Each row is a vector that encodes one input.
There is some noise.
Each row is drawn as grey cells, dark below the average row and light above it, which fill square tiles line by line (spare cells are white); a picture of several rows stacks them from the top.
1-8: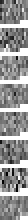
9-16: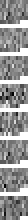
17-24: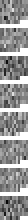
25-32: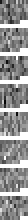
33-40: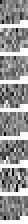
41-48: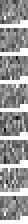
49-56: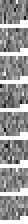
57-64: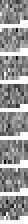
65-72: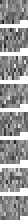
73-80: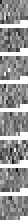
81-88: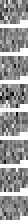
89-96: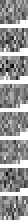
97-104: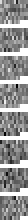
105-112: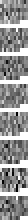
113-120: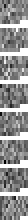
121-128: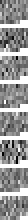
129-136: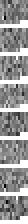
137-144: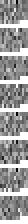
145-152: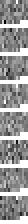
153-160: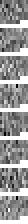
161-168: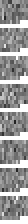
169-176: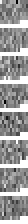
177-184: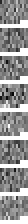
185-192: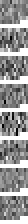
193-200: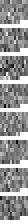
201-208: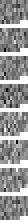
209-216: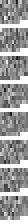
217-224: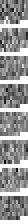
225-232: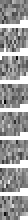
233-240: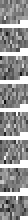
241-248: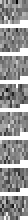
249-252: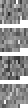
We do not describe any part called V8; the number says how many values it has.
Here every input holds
a list of up to three items, each a true/false value and a value of V8.
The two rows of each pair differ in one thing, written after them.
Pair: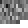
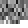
the true/false value in item 1 of the list
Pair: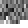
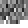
the value of V8 in item 1 of the list
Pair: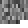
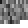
the value of V8 in item 1 of the list
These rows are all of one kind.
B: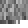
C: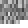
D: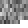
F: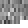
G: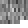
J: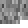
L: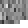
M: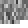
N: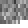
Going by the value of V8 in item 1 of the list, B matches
C, L and M.
